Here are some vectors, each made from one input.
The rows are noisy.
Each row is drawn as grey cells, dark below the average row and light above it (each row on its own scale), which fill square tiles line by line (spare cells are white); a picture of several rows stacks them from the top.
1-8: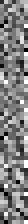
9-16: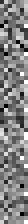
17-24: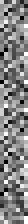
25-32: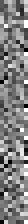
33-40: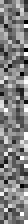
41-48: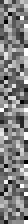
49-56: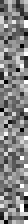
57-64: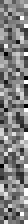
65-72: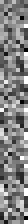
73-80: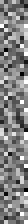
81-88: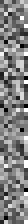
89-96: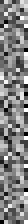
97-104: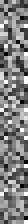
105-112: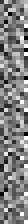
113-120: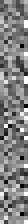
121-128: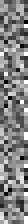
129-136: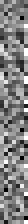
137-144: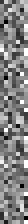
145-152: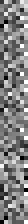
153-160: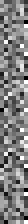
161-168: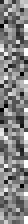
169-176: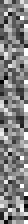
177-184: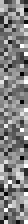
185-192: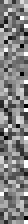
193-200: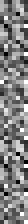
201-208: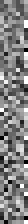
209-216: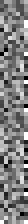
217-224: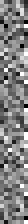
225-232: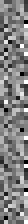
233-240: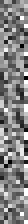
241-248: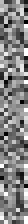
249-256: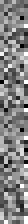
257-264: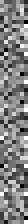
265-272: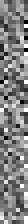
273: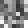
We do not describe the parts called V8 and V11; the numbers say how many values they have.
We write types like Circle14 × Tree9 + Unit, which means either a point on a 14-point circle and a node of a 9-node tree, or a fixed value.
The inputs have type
Bool × (Line5 × V11 + V8).
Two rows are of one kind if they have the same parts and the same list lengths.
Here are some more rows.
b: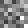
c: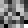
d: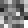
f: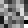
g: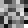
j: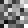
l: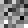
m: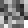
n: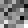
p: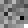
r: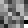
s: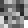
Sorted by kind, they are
b, c, f, g, j, r
d, l, m, n, p, s

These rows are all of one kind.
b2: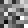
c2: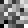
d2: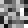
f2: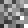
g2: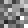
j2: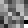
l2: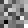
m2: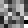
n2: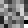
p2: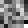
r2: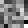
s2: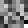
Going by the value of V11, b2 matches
c2, m2, n2 and s2.
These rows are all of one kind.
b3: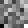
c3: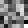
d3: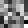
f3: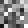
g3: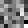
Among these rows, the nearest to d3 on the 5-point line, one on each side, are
c3 and f3.
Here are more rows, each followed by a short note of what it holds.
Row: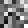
a point on a 5-point line, a true/false value and a value of V11
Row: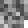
a true/false value and a value of V8
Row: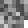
a true/false value and a value of V8
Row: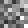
a point on a 5-point line, a true/false value and a value of V11
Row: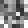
a true/false value and a value of V8
